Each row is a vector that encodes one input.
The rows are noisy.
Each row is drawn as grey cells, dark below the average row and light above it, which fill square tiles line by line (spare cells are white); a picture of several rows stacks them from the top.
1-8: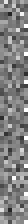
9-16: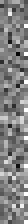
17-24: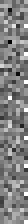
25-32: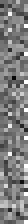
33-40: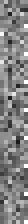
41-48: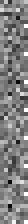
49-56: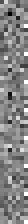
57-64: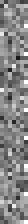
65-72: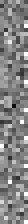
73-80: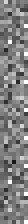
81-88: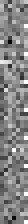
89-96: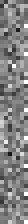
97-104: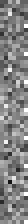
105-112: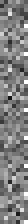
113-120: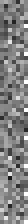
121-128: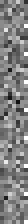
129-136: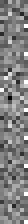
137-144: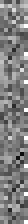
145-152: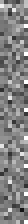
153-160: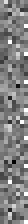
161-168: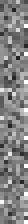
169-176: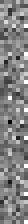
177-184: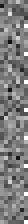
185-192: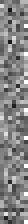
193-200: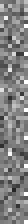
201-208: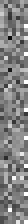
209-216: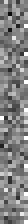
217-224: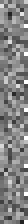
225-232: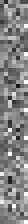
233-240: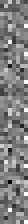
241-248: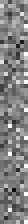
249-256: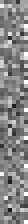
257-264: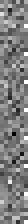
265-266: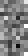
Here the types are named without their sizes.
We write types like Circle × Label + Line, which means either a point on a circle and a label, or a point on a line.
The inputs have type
(Bool × Circle + Unit) × Line.
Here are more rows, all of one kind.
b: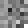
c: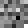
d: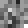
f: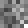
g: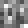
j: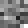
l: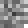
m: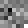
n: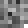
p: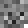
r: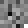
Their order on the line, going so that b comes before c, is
b, r, m, c, j, p, l, f, d, n, g.
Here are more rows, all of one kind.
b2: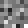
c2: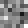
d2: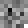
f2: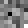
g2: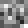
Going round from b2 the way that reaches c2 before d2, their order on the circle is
b2, f2, g2, c2, d2.
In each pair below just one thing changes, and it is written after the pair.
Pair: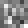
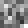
the place on the circle
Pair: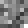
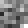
the place on the circle
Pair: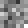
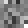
the place on the circle
